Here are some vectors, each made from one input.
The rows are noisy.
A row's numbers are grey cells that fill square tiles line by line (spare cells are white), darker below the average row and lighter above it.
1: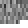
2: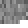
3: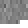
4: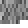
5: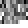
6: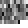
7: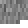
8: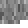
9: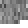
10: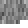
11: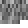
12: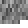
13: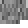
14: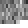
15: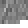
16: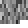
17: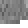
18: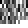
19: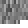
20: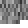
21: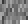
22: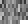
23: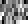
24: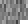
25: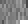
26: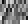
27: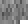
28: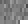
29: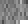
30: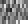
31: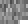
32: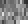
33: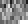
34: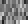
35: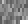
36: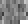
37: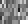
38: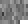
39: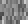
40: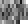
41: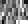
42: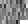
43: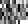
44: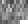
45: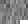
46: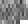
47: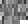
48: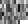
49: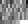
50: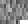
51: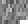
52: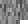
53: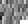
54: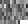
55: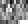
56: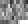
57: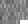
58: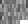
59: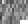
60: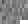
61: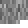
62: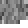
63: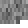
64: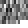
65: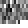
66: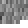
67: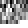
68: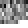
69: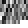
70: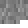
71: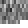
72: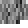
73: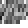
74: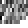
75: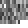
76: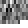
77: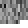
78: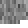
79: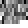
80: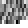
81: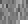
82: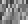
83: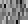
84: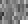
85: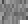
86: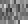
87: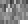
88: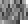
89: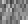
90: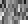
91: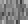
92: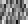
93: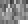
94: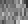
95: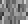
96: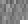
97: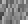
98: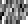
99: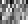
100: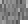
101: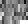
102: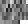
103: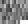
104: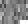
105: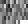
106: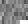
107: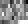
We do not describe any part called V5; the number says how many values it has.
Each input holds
a value of V5, together with a list of up to three points on a 4-point line.
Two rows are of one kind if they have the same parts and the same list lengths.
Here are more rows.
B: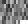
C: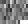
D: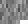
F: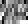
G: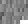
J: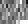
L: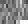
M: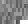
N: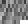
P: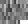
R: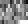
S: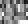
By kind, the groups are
B, D, F, G, J, S
C, L, R
M
N, P

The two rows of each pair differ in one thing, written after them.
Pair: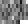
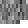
the place on the 4-point line in item 1 of the list
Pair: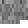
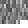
the value of V5
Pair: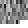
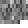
the value of V5
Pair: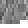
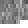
the place on the 4-point line in item 1 of the list
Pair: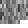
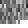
the value of V5
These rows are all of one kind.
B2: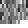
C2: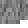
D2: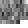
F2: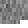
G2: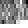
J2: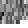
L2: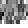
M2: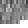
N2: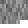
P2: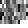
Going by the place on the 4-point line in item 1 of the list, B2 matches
D2 and N2.
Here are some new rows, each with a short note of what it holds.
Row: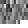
a value of V5, together with a list of two items
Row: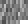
a value of V5, together with the empty list
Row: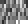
a value of V5, together with a list of three items
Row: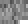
a value of V5, together with a list of one item
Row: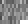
a value of V5, together with a list of one item
